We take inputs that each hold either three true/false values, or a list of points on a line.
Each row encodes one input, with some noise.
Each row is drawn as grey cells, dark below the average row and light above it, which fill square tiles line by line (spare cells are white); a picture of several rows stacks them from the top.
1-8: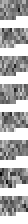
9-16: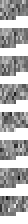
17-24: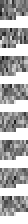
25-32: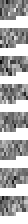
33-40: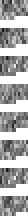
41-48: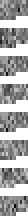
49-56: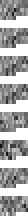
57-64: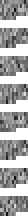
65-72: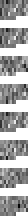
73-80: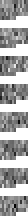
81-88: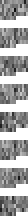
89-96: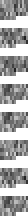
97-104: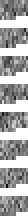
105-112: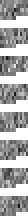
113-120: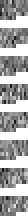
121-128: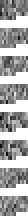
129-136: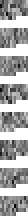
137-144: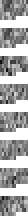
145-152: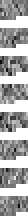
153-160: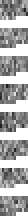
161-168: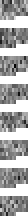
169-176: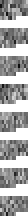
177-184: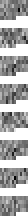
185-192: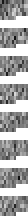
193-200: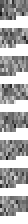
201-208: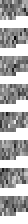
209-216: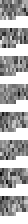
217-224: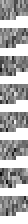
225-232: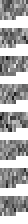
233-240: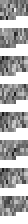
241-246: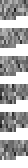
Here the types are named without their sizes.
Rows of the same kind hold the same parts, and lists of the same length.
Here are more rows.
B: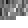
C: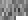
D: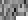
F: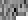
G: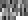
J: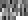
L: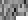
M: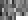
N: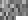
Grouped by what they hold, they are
B, M
C, N
D, F, L
G, J

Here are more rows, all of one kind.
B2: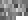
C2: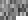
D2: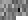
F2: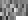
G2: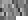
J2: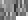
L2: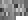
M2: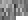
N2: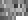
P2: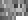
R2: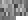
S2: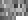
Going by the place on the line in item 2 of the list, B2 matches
F2, N2, P2 and S2.
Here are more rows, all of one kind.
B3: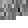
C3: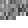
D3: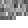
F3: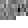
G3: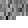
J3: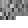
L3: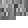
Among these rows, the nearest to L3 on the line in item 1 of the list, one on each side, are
B3 and D3.
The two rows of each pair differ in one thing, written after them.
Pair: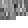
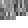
the place on the line in item 1 of the list
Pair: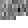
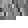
the place on the line in item 2 of the list
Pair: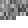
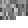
the place on the line in item 2 of the list
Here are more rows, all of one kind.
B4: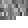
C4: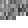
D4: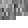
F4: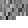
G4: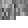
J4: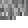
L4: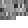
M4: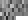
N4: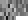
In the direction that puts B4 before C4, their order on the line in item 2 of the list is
J4, B4, L4, N4, M4, D4, G4, C4, F4.
